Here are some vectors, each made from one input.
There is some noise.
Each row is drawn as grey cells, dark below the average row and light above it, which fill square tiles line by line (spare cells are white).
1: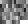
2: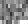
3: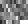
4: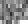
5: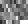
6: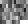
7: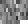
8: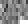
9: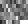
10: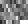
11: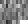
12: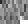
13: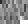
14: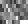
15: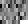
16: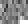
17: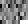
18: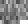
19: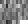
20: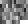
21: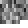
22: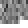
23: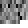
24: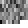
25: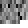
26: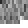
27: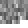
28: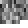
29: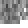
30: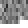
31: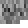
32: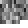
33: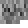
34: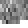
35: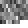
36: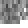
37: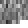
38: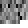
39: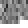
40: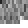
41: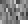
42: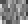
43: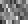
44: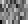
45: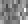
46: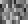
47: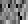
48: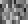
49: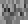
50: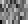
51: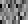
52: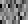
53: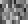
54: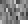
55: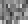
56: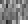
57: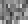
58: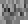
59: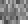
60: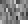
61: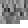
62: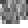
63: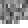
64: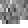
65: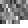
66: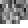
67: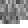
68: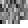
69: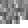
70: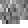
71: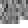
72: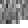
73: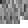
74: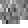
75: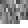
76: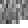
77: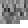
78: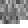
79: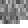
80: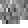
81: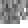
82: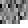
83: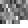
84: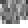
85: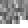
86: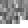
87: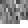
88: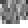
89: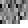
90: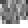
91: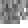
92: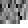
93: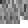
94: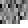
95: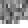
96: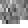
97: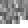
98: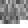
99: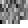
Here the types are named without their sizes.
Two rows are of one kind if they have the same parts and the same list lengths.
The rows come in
2 kinds.
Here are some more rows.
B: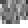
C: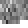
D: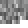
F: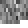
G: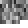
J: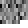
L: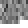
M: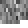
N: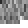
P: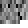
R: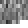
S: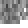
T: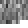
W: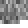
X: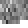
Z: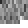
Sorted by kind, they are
B, C, D, F, L, M, N, R, S, T, W, X, Z
G, J, P

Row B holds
a label.
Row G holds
a point on a line.
